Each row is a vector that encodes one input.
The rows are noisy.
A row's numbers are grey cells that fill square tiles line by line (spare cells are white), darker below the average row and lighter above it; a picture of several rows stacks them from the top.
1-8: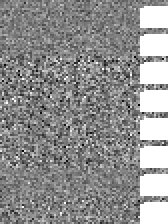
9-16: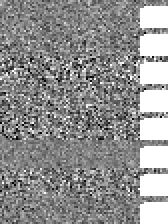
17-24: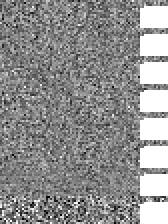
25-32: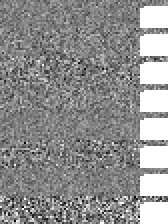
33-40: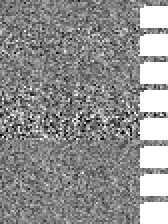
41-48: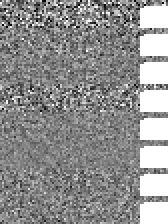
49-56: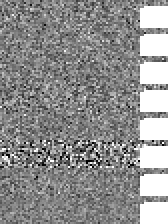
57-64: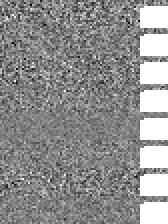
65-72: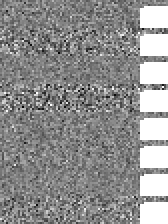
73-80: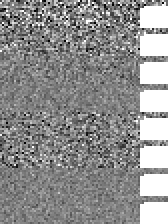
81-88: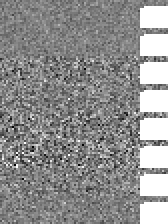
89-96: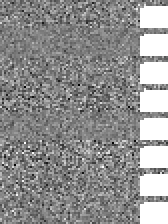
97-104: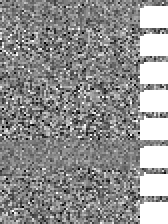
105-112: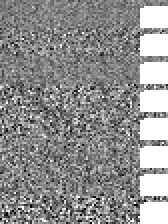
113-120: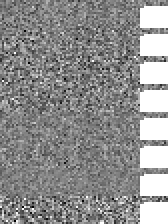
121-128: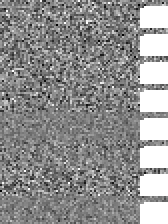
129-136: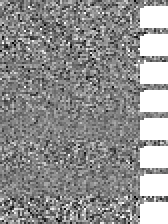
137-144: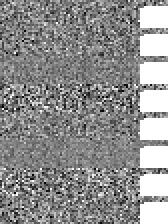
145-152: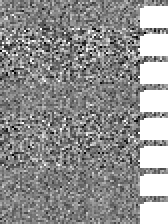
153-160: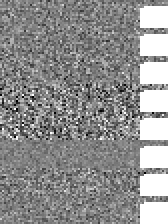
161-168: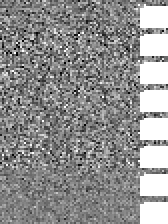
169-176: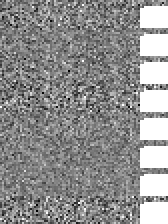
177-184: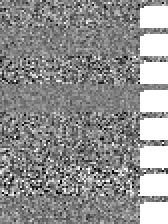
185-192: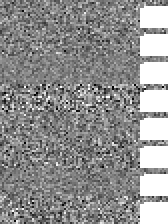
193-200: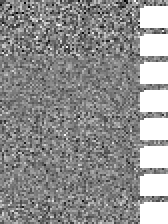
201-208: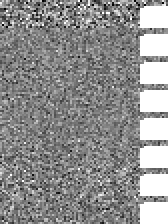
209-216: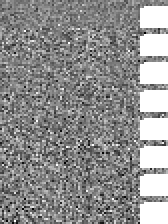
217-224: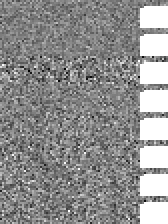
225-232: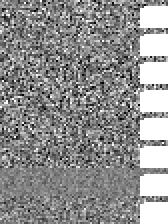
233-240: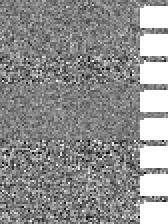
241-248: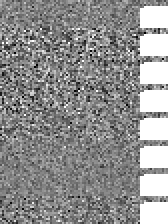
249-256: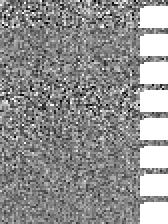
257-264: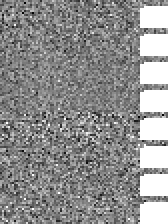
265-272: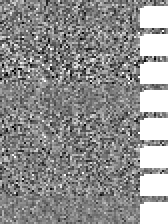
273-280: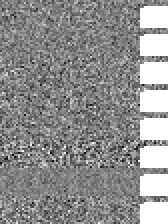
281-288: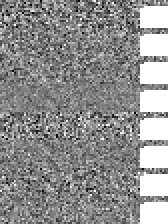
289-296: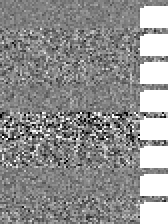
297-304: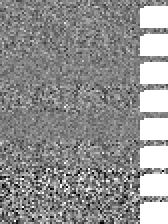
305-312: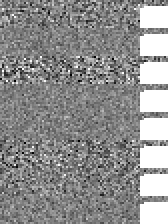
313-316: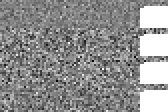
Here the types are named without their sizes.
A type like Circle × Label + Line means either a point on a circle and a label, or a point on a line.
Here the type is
Circle + List(Line).
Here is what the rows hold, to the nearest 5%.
About 45% of them hold a point on a circle. The rest are lists of points on a line.
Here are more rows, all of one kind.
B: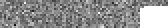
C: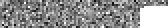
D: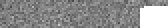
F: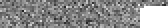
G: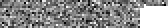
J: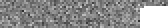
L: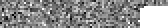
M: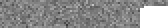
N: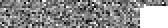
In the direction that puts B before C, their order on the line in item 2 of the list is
B, M, J, N, F, G, L, C, D.
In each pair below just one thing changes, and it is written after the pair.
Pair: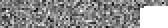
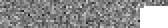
the place on the line in item 2 of the list
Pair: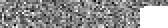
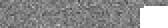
the place on the line in item 1 of the list
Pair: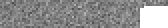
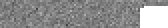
the place on the line in item 1 of the list
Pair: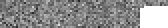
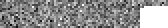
the place on the line in item 1 of the list
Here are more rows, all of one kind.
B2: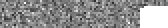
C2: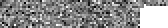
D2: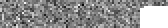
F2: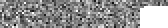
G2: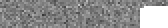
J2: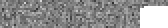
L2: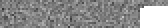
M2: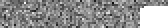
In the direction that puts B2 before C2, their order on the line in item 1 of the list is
F2, J2, M2, B2, L2, G2, C2, D2.
